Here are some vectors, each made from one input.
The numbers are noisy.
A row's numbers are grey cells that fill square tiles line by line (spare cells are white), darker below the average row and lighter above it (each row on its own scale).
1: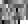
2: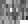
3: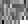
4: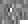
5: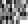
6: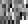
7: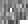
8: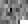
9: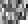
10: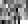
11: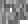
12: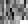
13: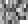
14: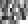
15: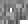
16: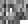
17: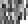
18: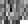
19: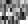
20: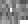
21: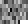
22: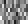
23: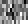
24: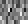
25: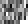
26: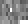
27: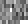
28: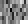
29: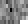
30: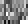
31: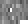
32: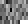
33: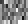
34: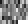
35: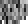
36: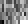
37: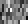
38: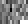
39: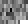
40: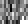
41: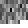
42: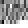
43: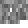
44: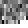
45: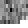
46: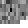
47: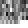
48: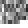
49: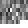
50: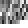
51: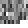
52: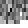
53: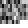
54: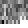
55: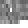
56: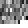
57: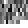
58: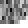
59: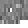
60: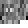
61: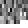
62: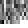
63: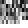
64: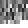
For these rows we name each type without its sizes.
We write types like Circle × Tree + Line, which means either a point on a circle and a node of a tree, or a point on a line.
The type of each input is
(Bool × Bool × Bool + Unit) × Line.
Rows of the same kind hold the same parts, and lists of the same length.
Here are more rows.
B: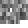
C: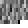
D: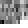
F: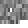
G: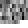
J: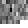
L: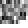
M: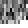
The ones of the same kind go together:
B, C, F, G, M
D, J, L

